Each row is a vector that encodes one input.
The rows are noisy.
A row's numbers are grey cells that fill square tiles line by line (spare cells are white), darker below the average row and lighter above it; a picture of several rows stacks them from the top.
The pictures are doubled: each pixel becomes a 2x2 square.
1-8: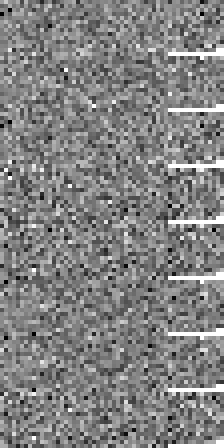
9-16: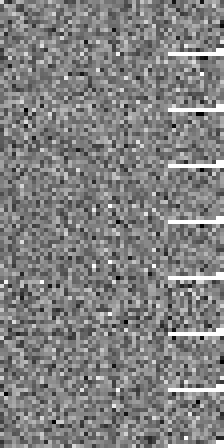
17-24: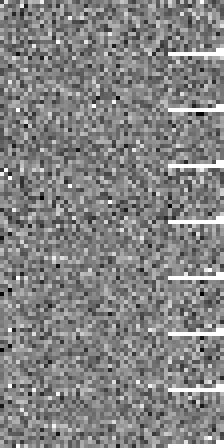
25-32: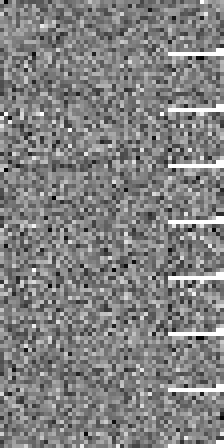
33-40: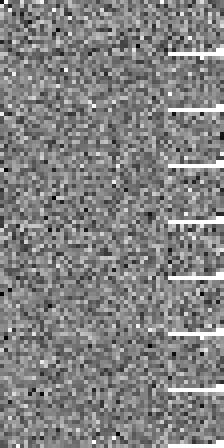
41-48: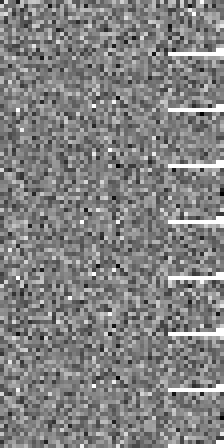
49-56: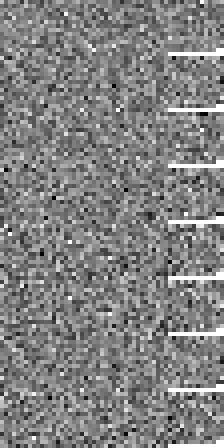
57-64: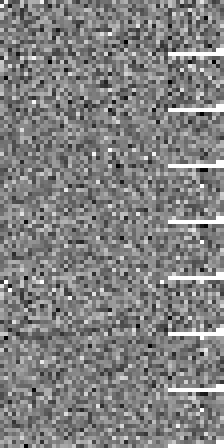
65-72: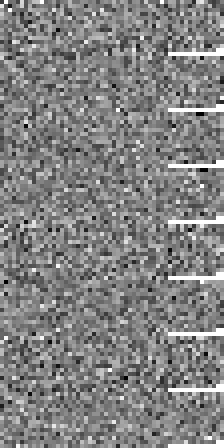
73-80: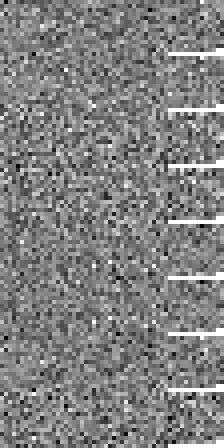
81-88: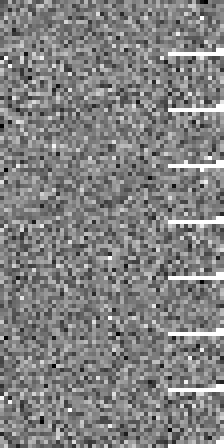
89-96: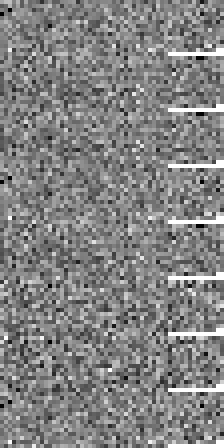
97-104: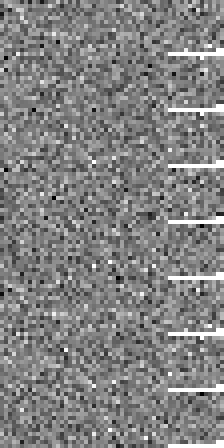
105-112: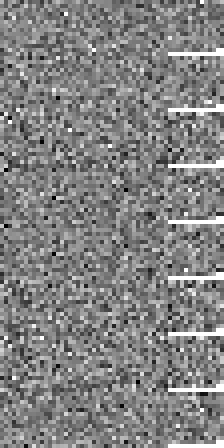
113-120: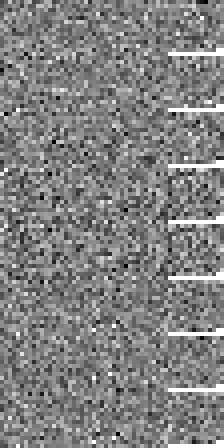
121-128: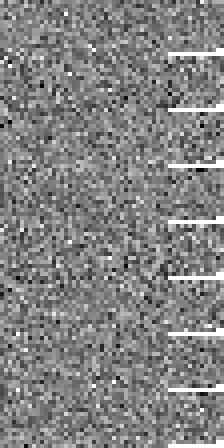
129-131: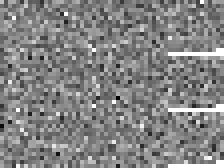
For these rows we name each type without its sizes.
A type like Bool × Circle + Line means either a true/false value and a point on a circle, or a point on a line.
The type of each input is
Circle + Line.
